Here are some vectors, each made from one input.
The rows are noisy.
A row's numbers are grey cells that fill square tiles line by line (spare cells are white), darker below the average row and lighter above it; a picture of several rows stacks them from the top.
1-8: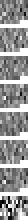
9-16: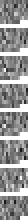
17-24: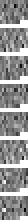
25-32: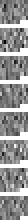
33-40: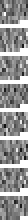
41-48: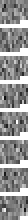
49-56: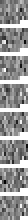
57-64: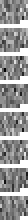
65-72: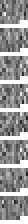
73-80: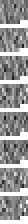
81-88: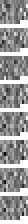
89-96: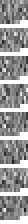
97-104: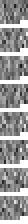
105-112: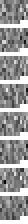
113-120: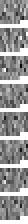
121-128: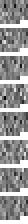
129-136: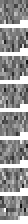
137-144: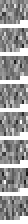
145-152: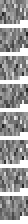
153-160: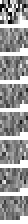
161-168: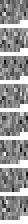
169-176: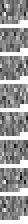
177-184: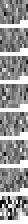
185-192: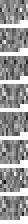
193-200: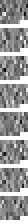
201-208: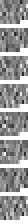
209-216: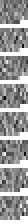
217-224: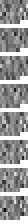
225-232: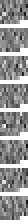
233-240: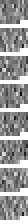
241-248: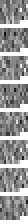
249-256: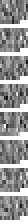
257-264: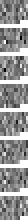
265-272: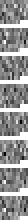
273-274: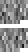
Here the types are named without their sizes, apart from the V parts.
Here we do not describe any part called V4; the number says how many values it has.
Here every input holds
a list of items, each a label and a value of V4.
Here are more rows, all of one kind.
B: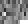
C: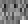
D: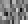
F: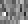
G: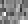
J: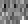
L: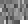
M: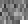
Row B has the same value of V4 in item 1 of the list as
F and G.
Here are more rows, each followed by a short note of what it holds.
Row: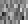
a list of one item
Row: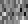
a list of two items
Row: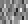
a list of one item
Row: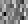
a list of one item
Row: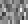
a list of one item
